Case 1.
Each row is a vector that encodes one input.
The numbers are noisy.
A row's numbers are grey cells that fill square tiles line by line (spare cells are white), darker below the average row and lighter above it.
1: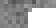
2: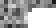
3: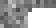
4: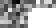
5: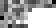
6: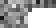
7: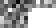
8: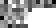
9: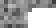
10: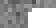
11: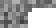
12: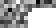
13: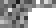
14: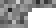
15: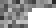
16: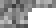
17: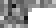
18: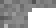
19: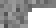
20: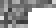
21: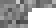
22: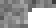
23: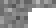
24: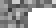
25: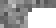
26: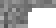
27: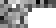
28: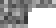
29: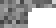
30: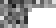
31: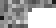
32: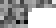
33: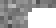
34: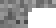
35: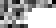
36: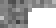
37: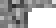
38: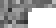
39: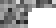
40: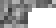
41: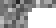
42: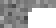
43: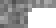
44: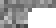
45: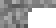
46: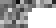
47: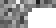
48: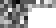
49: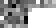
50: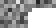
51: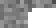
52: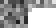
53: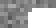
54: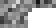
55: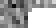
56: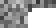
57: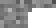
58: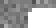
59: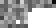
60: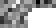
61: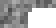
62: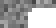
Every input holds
a list of up to two points on a 7-point line.
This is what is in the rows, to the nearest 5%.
All of them are lists of up to two points on a 7-point line: about 10% are empty, 35% hold one and 55% two.
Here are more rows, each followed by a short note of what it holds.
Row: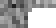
the empty list
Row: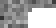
a list of one item
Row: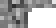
the empty list
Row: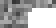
a list of two items
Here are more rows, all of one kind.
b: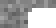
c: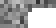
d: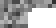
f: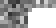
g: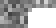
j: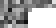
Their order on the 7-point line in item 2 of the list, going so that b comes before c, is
g, b, c, j, d, f.
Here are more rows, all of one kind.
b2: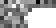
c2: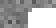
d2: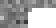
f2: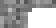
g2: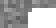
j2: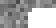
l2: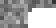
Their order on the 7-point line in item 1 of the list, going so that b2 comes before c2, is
d2, b2, c2, l2, j2, g2, f2.
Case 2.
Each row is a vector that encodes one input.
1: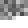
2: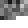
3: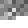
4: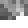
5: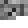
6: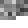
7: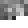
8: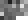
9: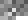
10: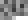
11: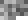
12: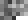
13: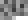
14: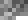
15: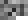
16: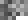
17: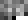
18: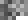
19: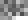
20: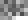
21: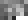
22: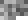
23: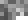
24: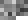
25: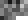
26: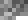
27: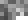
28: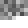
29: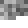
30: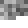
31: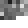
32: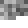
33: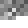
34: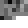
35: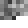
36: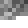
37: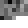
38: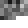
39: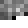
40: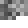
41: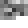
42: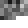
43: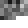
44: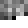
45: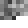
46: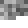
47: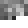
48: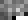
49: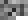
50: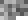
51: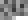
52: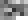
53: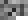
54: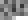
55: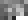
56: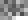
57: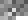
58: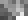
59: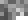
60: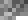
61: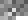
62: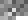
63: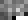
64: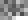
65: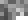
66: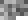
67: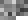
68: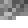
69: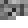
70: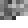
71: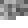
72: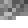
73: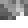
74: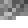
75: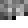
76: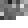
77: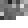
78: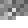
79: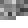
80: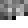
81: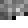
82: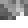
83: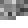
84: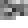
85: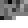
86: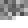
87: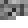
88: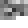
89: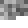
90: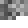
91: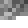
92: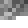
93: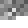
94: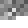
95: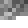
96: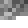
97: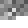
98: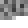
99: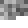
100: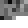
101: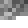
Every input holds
either a point on a 10-point line, or three true/false values.
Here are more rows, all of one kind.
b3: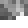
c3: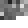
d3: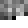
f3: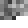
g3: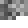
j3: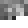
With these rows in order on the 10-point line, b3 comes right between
g3 and j3.
